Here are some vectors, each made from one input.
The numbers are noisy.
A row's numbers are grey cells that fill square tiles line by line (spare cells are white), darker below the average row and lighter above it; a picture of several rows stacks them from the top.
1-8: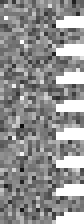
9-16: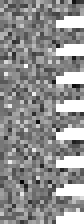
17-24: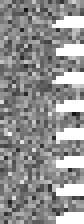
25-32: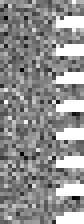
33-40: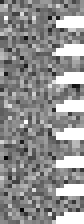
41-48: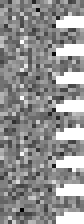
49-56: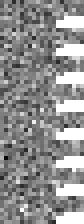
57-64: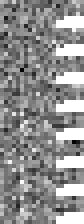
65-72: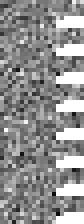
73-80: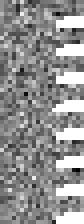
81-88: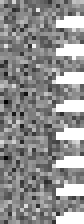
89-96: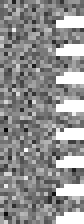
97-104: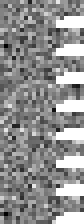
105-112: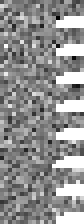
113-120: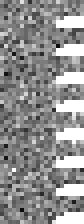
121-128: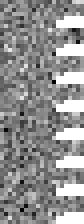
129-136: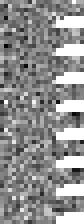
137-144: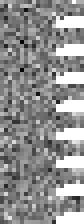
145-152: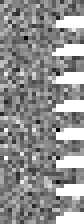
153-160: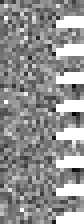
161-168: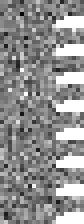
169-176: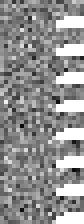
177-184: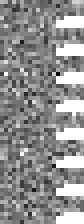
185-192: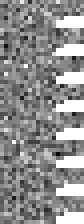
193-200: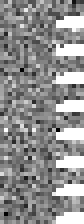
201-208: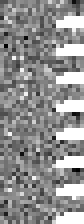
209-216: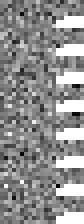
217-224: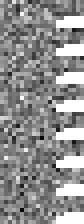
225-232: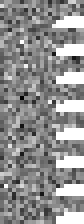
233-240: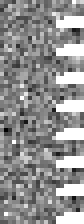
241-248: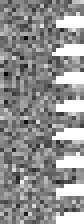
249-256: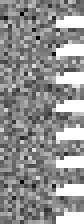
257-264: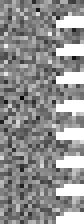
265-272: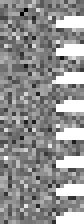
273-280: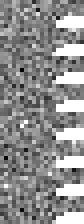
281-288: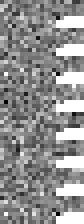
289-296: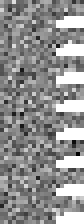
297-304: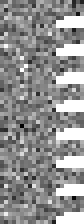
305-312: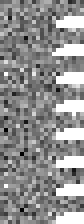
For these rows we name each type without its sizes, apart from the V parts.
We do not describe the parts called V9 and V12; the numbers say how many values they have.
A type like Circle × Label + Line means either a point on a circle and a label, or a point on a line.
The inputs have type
Bool × (Circle + Unit) × (Tree + Unit) × V9 × V12.
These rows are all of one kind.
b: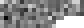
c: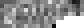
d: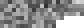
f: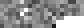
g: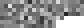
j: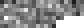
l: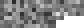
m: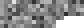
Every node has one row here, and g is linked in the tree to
b and m.
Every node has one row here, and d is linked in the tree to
b and j.
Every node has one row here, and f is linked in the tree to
l.
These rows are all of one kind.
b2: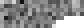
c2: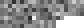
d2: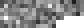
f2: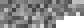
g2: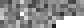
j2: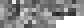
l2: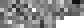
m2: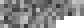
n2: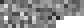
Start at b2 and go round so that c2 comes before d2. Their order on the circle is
b2, n2, j2, l2, g2, m2, c2, f2, d2.
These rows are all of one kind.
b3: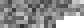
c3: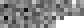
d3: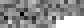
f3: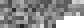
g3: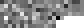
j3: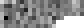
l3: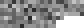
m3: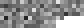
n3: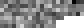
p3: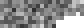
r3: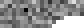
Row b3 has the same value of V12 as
f3 and p3.
